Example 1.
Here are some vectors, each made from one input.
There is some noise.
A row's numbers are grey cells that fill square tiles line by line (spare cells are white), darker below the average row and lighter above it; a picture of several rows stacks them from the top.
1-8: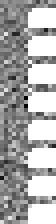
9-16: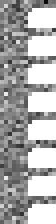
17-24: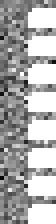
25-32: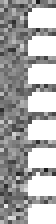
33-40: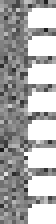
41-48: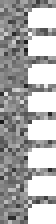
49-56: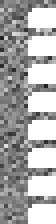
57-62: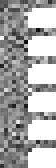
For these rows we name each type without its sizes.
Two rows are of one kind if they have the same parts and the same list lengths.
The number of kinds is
2.
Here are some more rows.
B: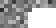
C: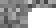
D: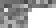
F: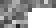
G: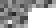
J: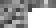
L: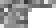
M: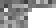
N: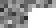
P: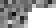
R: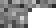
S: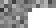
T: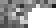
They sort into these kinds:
B, D, G, L, M, N, P, S
C, F, J, R, T

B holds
a point on a line.
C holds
a node of a tree.
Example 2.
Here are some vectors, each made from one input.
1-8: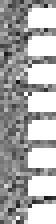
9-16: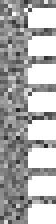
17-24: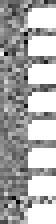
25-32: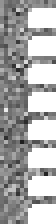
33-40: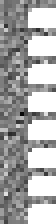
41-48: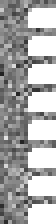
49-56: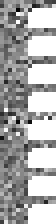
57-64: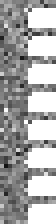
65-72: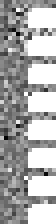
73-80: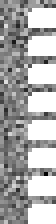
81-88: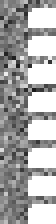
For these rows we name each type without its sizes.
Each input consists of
a list of points on a line.
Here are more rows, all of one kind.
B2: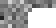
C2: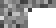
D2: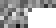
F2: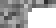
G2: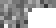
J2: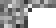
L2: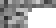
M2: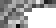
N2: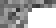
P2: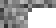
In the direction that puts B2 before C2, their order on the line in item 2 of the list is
L2, B2, P2, N2, F2, G2, J2, D2, C2, M2.
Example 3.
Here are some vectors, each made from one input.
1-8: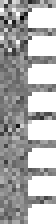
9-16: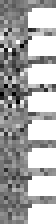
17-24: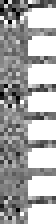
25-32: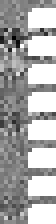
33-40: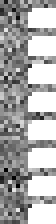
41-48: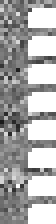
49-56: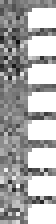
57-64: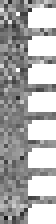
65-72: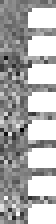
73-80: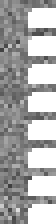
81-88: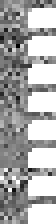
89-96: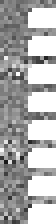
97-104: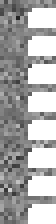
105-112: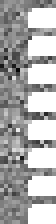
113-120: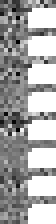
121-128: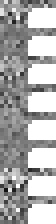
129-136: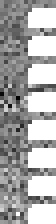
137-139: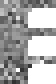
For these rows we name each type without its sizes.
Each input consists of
a label and three true/false values.
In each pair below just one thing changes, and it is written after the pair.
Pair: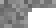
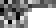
one of the three true/false values
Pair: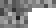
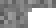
the label
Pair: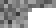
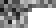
the label
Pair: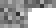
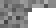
the label
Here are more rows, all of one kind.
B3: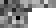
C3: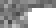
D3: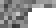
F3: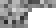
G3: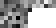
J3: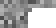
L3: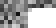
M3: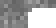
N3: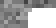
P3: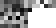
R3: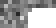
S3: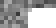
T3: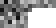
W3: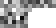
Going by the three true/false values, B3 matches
D3, F3 and T3.
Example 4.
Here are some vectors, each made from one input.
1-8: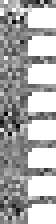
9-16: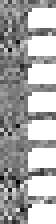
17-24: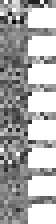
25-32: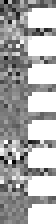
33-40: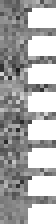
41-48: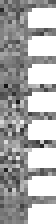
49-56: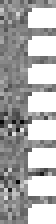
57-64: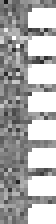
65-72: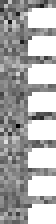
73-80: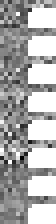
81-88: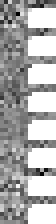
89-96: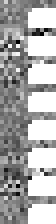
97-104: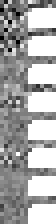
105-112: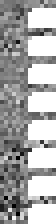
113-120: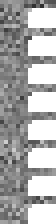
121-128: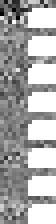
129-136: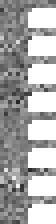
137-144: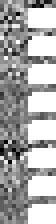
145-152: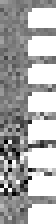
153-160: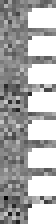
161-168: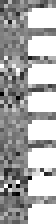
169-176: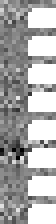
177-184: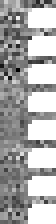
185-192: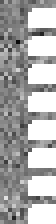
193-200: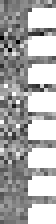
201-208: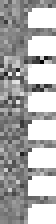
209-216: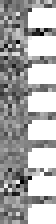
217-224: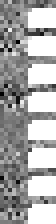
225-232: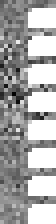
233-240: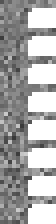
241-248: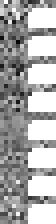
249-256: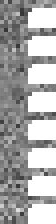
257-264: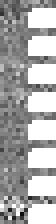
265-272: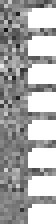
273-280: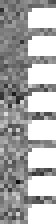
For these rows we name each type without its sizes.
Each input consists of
a point on a circle, together with either a fixed value, or three true/false values.
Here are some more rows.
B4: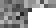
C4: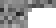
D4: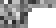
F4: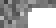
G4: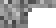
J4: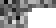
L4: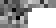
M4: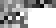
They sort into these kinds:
B4, F4, J4, L4, M4
C4, D4, G4

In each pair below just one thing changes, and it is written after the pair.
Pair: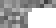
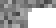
one of the three true/false values
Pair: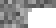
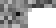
the place on the circle
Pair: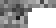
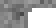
one of the three true/false values
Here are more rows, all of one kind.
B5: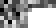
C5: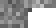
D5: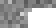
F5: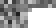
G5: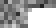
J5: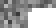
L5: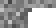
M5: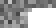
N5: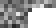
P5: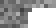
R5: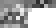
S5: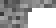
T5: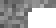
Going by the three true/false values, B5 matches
C5 and J5.
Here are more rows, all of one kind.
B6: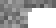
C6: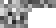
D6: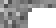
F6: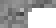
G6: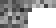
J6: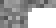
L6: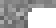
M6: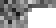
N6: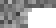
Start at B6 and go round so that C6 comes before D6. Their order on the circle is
B6, L6, G6, J6, M6, F6, C6, D6, N6.
